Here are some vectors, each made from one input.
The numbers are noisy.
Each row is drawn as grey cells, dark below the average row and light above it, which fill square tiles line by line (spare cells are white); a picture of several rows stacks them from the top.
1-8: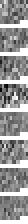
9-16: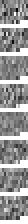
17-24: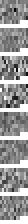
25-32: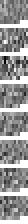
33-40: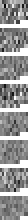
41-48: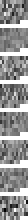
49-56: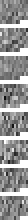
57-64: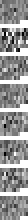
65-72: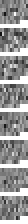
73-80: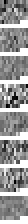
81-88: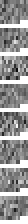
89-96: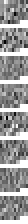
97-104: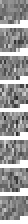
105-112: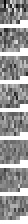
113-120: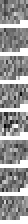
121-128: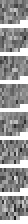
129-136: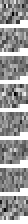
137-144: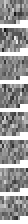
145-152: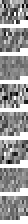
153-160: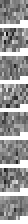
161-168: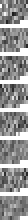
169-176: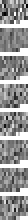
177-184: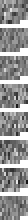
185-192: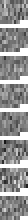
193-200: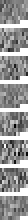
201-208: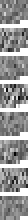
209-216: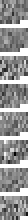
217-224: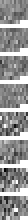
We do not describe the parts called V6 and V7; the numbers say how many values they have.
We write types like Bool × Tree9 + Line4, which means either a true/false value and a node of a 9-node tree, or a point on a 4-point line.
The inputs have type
Bool × Line5 + (Tree9 + V7) × V6.
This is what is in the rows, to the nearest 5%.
About 25% of them hold a point on a 5-point line and a true/false value. The rest hold a value of V6, together with either a node of a 9-node tree, or a value of V7.
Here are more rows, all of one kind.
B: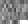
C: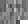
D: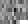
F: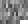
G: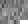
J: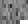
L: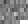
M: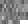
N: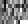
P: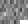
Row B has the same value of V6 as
M and N.
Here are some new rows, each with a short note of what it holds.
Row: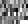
a value of V6 and a value of V7
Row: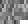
a value of V6 and a value of V7
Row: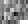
a point on a 5-point line and a true/false value
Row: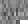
a node of a 9-node tree and a value of V6
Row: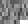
a node of a 9-node tree and a value of V6
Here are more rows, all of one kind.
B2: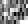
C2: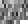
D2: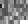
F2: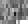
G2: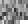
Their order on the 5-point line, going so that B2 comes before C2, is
B2, C2, G2, D2, F2.
